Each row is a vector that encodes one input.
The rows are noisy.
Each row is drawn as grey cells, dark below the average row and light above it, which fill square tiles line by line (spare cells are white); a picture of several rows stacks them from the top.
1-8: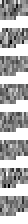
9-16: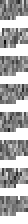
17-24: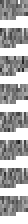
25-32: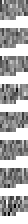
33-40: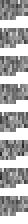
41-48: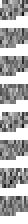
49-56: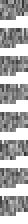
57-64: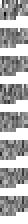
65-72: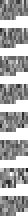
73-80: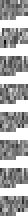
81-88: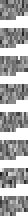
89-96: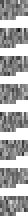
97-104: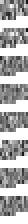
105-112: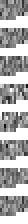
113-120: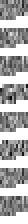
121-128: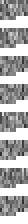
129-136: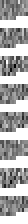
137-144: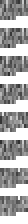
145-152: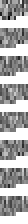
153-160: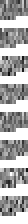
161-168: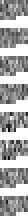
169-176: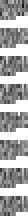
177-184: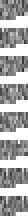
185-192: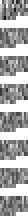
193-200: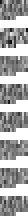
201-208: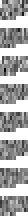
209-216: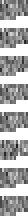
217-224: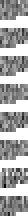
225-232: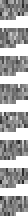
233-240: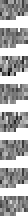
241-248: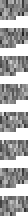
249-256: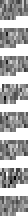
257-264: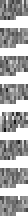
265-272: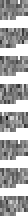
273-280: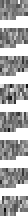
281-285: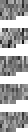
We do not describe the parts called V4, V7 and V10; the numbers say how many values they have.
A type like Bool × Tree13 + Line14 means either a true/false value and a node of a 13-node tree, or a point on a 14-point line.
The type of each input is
(Bool × Bool × Bool × (Tree8 + V7) × V10 + Line8) × V4.
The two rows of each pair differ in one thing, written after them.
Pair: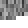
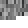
the value of V10
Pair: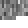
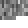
one of the three true/false values
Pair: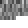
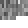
the value of V4
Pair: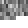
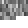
the node of the tree
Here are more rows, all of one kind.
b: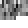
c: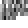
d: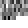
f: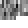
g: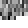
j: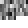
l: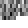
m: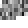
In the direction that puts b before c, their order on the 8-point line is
l, f, b, j, g, d, c, m.
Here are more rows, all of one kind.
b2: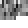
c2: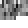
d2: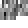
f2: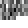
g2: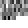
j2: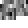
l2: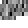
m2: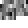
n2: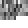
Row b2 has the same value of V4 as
c2, d2 and n2.
